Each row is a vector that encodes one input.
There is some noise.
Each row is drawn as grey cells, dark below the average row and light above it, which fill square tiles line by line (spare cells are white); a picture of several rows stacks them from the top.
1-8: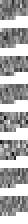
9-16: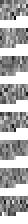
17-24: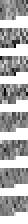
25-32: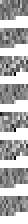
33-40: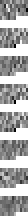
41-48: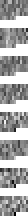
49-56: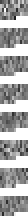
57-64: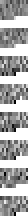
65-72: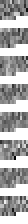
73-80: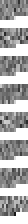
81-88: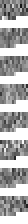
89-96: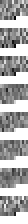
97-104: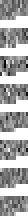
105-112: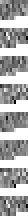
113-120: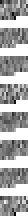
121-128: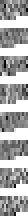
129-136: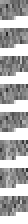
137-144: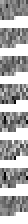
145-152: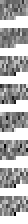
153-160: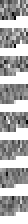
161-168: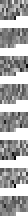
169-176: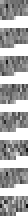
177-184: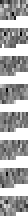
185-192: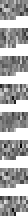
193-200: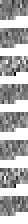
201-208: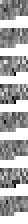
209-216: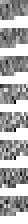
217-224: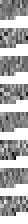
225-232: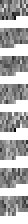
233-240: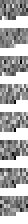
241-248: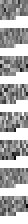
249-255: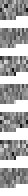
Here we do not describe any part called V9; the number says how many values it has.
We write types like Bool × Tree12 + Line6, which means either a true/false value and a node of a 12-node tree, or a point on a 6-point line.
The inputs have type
Bool × (Line7 + List2(V9)) + Line10.
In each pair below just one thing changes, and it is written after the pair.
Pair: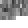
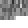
the value of V9 in item 1 of the list
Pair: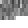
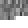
the value of V9 in item 1 of the list
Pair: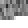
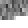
the value of V9 in item 1 of the list
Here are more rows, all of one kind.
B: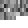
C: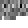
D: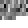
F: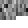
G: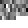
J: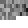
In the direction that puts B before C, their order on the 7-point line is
F, J, B, G, D, C.
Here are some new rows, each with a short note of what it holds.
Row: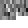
a point on a 7-point line and a true/false value
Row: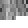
a true/false value, together with the empty list
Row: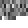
a point on a 7-point line and a true/false value
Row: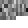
a point on a 7-point line and a true/false value
